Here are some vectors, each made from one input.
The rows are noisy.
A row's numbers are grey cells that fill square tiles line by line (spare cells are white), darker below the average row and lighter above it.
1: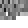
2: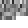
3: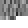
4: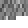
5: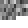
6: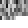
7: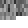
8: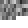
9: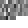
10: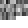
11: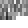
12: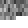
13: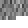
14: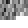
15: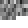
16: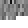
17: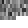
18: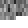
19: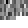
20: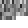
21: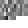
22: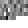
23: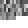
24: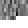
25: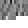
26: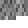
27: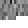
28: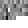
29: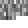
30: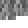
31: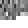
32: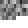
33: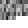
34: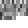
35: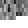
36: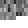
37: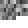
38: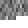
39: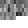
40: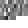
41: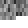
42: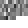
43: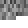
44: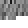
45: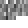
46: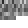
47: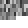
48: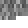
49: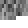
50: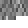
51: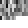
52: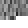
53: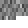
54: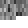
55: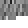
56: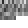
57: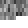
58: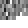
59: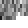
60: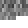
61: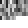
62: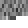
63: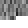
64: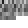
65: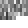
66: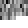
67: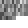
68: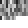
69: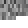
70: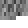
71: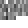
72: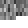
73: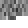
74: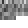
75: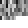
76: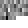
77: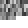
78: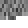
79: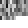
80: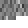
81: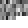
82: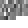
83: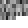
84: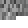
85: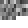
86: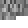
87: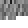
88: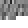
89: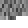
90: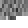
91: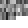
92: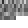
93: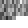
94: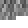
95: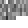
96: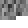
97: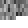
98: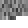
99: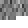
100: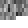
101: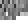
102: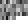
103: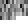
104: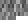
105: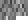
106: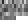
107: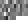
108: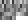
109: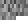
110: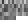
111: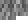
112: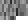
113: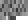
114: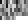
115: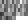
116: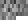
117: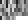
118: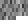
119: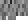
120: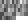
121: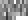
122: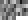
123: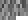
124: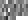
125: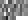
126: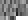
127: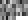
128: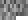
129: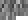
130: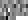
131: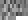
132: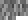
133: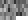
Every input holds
either three true/false values, or a list of up to two points on a 6-point line.
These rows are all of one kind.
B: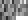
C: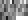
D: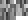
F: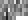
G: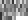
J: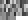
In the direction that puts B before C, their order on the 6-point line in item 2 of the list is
J, G, D, F, B, C.
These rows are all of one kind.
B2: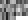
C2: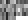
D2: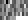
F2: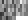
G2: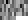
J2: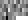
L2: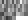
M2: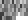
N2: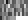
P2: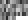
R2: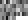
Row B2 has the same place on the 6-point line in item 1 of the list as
C2, P2 and R2.
